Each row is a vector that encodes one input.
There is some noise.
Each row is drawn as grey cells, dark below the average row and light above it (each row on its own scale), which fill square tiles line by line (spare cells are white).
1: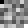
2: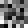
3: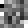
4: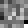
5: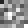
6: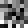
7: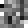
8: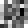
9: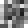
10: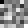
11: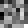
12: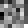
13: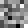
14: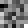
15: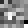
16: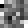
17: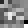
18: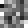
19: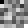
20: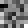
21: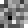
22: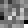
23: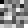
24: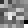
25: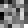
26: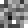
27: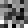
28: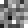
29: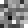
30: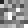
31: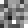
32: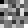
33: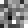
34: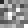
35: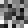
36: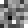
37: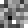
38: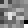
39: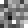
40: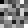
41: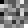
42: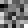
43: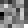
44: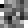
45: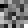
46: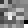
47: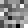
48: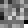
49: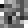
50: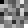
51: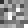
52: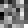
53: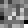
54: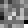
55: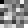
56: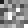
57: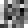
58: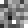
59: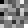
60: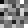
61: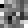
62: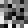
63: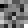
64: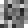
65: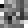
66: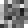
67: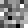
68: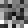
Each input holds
either a point on a 6-point circle, or a point on a 6-point line.
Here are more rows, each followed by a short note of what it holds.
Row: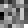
a point on a 6-point circle
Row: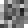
a point on a 6-point line
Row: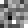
a point on a 6-point line
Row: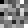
a point on a 6-point circle
